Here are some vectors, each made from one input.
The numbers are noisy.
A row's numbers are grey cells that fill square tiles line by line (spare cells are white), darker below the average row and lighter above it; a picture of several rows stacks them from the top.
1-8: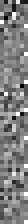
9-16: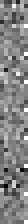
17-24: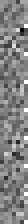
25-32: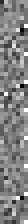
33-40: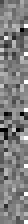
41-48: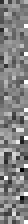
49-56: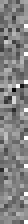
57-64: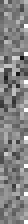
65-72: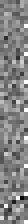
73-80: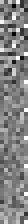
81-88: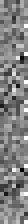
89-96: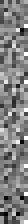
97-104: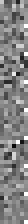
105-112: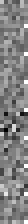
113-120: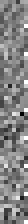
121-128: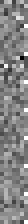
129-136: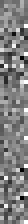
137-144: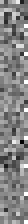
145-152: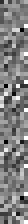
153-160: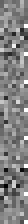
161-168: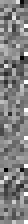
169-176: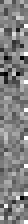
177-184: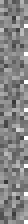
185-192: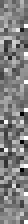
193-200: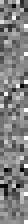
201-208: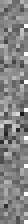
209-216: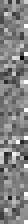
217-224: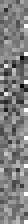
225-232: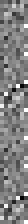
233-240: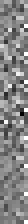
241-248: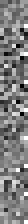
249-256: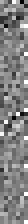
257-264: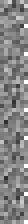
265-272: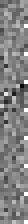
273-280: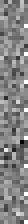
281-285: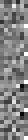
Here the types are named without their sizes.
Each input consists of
either a label, or four true/false values.
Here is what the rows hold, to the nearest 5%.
About 25% of them hold a label. The rest hold four true/false values.
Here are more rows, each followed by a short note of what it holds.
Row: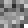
four true/false values
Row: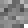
four true/false values
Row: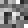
a label
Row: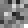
four true/false values
